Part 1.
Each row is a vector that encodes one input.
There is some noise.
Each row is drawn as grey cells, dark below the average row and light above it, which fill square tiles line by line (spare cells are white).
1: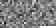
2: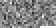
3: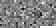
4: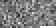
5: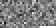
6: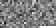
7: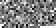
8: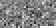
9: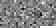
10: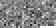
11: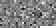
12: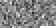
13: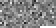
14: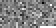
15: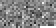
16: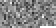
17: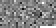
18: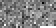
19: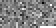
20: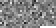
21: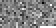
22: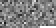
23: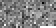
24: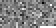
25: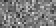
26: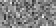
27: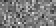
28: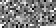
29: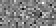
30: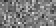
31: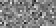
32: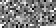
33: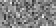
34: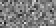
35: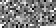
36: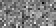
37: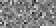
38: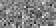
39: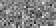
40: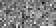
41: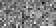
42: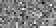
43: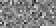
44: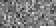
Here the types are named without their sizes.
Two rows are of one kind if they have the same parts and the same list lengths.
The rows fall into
2 kinds.
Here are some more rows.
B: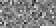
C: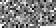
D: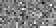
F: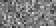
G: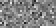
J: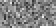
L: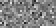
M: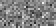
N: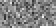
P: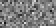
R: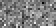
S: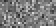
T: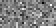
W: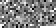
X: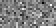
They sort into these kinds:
B, D, F, G, J, L, M, N, P, R, S, T, X
C, W

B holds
three true/false values.
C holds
a fixed value.
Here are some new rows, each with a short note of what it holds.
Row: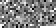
a fixed value
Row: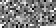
a fixed value
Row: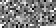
a fixed value
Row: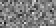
three true/false values
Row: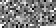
a fixed value
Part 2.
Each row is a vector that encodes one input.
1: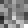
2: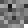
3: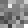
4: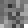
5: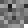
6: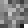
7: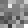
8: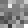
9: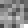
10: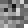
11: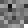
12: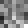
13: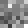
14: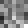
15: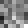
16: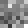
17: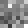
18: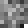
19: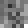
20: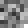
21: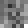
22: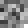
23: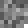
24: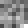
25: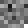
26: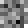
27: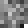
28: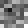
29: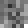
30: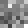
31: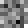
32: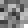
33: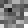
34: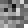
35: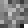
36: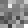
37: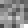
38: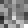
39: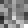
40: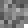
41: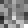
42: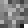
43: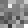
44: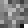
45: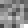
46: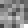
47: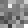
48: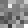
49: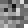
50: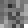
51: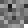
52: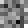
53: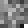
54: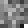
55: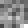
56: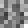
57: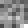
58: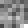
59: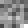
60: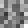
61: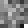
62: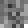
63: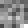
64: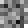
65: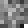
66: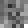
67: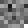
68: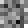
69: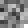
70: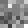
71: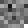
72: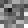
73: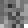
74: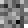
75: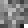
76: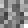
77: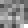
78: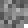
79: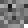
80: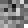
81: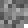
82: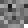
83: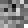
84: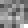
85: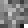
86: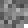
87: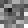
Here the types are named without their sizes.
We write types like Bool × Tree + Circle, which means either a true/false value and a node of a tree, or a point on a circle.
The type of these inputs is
Label.
